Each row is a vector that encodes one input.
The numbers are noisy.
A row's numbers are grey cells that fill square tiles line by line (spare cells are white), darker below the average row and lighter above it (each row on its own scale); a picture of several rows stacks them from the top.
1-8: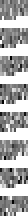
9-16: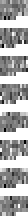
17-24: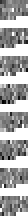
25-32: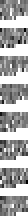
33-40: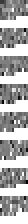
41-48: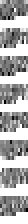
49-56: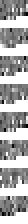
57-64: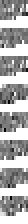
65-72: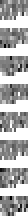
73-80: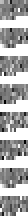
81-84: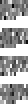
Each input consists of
a point on a 7-point line and a node of a 10-node tree.
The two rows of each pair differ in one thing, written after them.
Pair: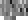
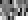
the place on the 7-point line
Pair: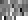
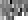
the place on the 7-point line
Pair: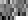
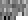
the place on the 7-point line
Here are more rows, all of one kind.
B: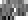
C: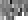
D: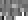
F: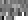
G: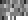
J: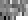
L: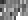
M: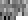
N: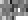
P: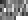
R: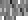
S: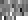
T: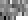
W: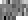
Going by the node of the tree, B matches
J, M, T and W.
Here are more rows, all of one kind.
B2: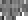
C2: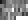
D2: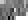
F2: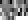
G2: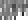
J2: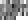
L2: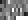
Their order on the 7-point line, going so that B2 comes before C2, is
F2, D2, B2, J2, G2, C2, L2.
